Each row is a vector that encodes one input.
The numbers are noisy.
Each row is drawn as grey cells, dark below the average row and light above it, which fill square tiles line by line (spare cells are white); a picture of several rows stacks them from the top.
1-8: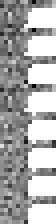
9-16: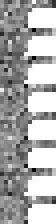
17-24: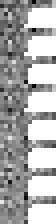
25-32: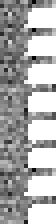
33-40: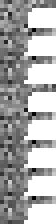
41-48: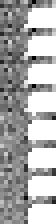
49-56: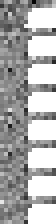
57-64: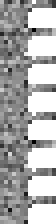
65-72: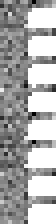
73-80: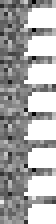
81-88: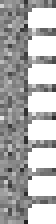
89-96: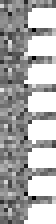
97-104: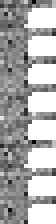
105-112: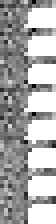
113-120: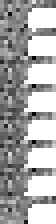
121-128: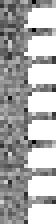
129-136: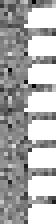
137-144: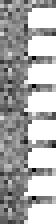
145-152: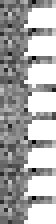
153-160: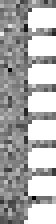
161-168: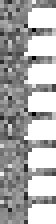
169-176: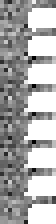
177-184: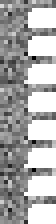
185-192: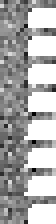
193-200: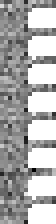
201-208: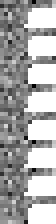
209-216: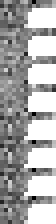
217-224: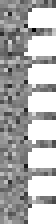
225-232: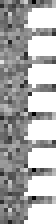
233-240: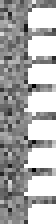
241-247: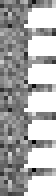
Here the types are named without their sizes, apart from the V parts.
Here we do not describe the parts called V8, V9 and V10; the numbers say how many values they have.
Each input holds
either a point on each of two circles and a value of V10, or a true/false value, a value of V8 and a value of V9.
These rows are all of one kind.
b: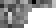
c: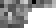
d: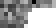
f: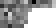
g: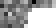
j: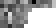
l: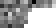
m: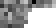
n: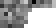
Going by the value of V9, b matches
g and n.
